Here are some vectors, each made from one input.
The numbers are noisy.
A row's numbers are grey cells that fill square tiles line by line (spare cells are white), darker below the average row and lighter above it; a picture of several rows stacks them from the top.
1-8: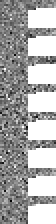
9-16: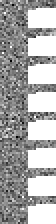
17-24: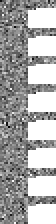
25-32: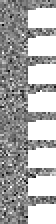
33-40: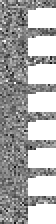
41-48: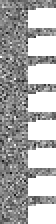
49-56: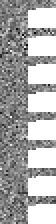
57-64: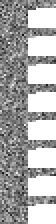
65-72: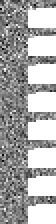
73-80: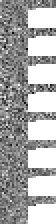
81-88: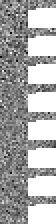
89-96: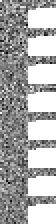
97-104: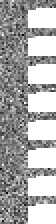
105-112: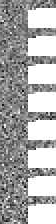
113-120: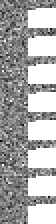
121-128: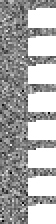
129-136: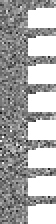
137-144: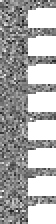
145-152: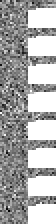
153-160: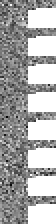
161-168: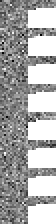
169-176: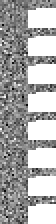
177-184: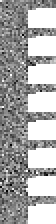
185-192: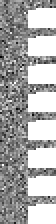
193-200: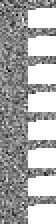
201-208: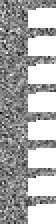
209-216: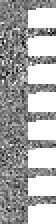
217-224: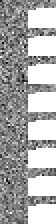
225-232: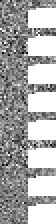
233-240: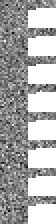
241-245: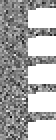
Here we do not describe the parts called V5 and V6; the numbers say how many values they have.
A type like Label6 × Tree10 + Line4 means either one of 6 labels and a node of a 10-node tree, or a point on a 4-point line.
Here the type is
Bool × Bool × Bool × Bool × V6 + Tree8 × Tree8 × V5.
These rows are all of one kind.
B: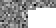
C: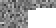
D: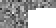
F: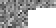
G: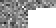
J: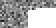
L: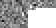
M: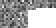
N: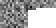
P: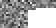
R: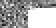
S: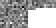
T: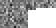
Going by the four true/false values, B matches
C, M and S.
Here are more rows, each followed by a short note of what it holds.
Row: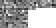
four true/false values and a value of V6
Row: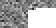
four true/false values and a value of V6
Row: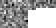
a node of each of two 8-node trees and a value of V5
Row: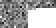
a node of each of two 8-node trees and a value of V5
